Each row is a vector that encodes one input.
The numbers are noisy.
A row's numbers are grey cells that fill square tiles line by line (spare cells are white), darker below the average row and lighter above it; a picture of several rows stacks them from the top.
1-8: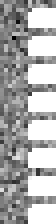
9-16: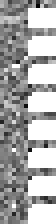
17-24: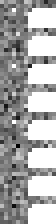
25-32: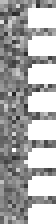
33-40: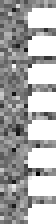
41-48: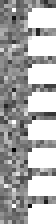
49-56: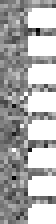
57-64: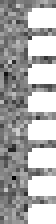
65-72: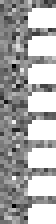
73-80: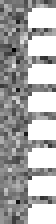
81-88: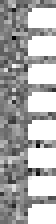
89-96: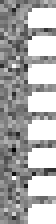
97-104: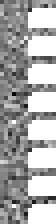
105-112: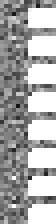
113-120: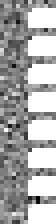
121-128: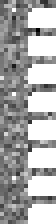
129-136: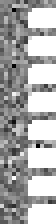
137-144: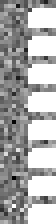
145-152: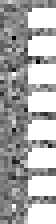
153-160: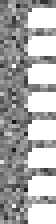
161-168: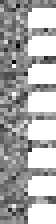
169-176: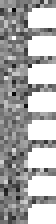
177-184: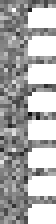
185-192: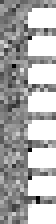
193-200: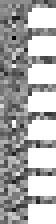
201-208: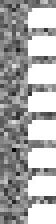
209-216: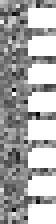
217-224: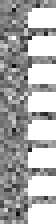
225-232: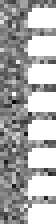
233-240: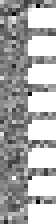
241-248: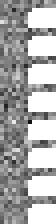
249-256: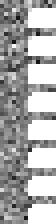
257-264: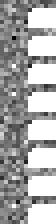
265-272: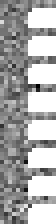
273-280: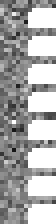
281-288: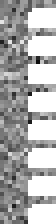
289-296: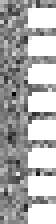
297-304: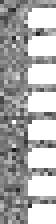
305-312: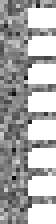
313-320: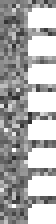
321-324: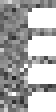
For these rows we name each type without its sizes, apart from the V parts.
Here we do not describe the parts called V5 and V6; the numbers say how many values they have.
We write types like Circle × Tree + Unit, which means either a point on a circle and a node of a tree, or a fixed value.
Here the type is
(Bool × Line + V6) × Label + V5.
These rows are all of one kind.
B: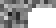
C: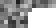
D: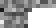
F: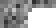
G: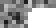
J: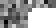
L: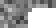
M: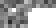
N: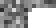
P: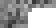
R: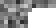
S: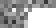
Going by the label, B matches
C, P and R.
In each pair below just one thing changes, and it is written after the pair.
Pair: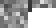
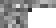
the true/false value
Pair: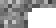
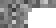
the label
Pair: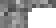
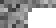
the label
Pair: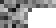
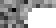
the place on the line
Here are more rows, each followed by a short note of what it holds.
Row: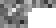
a label and a value of V6
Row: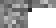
a label, a point on a line and a true/false value
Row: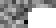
a label and a value of V6
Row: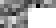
a value of V5
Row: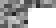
a value of V5
